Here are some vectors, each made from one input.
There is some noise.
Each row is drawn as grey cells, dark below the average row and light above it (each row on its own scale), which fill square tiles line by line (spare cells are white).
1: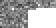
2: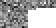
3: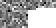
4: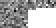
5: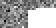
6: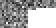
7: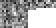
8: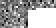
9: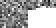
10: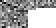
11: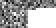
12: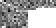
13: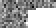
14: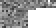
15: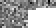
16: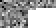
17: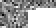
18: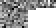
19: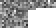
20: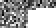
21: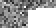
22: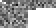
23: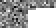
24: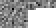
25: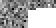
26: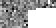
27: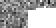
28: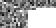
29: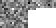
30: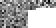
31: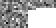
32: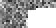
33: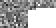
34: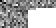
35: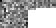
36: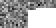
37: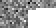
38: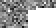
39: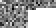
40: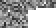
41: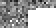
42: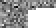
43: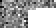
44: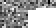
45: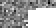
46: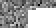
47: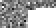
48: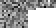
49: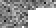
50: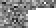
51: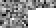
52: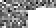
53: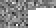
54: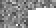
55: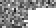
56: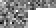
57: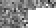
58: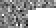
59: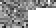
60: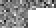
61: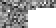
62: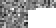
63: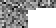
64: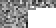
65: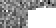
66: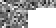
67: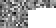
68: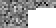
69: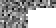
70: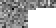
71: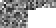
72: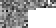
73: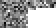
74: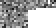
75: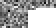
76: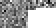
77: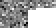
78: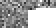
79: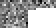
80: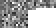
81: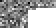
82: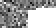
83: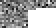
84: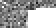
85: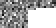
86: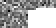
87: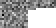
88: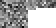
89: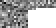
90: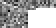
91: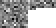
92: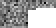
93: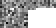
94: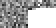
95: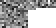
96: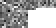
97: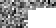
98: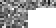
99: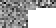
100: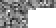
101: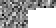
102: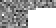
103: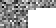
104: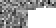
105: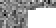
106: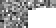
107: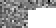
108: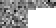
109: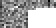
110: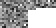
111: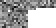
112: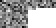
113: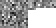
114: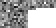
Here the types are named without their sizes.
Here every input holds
a point on a circle and three true/false values, together with either a point on a circle, or a fixed value.
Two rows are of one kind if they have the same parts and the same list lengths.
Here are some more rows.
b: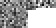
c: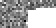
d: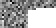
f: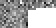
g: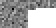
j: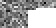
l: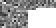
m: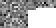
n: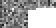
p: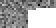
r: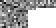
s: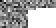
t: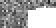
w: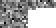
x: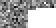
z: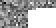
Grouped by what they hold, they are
b, c, d, f, g, j, r, s, w, x, z
l, m, n, p, t

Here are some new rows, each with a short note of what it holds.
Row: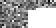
a point on a circle and three true/false values
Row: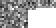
a point on a circle and three true/false values
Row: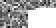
a point on each of two circles and three true/false values
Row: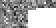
a point on each of two circles and three true/false values
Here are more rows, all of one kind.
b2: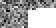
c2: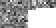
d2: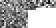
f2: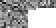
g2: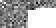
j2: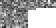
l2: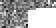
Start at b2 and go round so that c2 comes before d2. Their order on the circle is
b2, c2, g2, l2, j2, d2, f2.
